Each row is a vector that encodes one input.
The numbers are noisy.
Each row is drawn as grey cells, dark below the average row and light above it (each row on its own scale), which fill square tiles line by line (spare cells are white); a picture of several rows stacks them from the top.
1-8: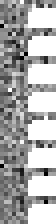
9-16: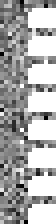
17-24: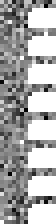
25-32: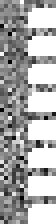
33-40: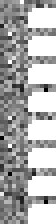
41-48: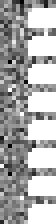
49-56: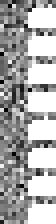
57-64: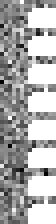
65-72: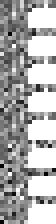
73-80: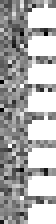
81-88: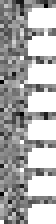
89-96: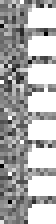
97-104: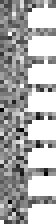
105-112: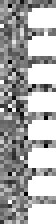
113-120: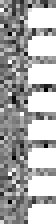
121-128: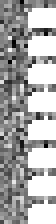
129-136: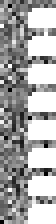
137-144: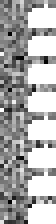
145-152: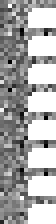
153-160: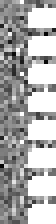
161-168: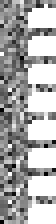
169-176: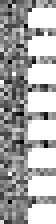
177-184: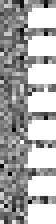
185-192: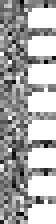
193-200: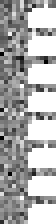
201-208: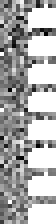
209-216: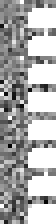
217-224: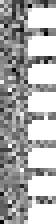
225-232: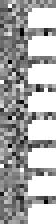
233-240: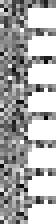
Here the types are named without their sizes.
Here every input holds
a list of points on a line.
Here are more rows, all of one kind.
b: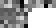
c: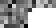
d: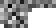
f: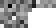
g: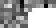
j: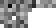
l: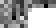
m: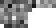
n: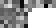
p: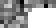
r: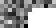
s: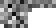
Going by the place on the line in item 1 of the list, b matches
g, n and p.
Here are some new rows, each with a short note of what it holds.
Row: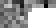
a list of two items
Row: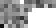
a list of one item
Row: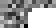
a list of two items
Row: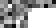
the empty list
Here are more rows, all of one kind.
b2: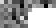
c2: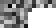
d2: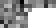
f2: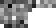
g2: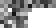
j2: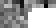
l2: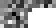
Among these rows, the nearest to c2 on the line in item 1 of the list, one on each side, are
f2 and l2.
